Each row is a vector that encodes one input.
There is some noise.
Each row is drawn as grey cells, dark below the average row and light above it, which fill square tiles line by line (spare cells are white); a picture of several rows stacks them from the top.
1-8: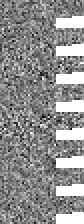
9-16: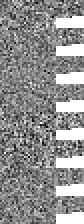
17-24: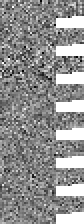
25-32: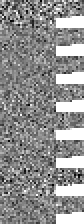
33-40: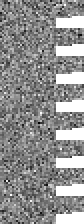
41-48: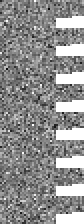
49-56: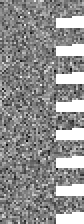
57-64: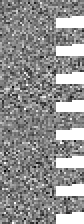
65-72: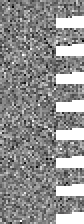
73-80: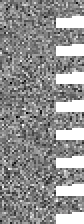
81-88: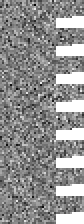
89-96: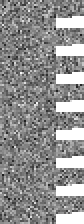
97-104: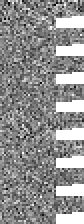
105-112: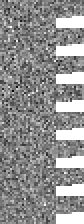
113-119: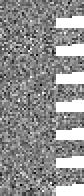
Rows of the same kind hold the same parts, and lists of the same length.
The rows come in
2 kinds.
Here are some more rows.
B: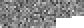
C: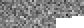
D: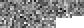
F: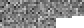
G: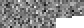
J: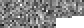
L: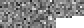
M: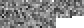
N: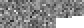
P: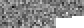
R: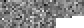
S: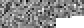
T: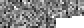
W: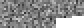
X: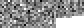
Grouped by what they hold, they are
B, C, F, M, N, P, T, W
D, G, J, L, R, S, X

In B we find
a point on a 5-point line and a node of an 8-node tree.
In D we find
a point on each of two 5-point lines.
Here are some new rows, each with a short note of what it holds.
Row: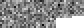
a point on each of two 5-point lines
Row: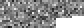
a point on each of two 5-point lines
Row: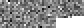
a point on a 5-point line and a node of an 8-node tree
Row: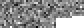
a point on each of two 5-point lines
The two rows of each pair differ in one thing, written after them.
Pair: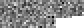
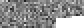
the place on the 5-point line
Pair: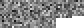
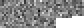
the node of the tree
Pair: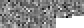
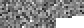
the place on the 5-point line
